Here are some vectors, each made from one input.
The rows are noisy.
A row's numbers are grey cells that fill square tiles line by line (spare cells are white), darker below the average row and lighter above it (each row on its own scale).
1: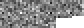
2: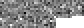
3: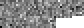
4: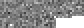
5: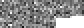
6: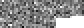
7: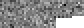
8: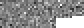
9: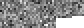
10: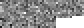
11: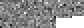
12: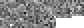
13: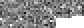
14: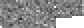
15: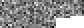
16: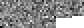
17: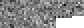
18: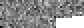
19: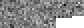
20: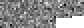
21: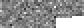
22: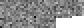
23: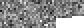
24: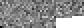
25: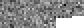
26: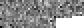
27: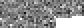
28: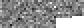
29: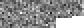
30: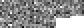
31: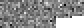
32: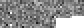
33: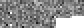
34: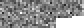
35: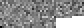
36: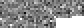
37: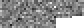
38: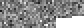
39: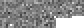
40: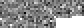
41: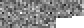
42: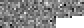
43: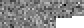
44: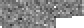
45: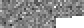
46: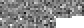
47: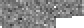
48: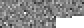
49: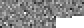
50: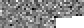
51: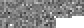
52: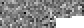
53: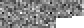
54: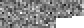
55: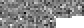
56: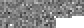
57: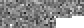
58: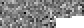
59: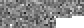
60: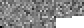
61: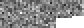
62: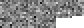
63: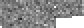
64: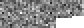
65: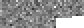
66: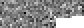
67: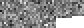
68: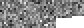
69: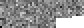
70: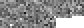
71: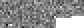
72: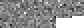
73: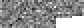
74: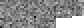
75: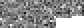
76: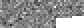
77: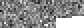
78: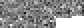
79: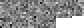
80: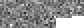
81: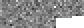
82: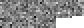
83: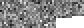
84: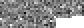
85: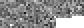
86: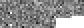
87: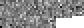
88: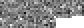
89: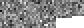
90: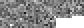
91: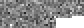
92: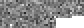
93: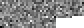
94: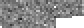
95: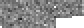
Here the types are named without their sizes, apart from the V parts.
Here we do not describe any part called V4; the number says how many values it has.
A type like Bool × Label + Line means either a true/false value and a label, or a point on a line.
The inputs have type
Bool × Line + (Circle + Unit) × V4.
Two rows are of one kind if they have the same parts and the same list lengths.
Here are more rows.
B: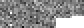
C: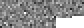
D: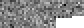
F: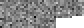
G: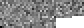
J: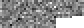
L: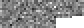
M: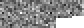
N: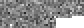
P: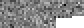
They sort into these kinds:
B, N
C, F, G, J, L
D, M, P

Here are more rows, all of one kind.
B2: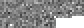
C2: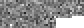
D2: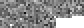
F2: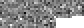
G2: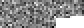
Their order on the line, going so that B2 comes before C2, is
B2, C2, D2, F2, G2.
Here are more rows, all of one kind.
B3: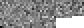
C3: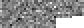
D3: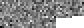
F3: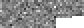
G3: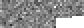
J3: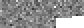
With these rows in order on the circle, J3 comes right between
B3 and G3.
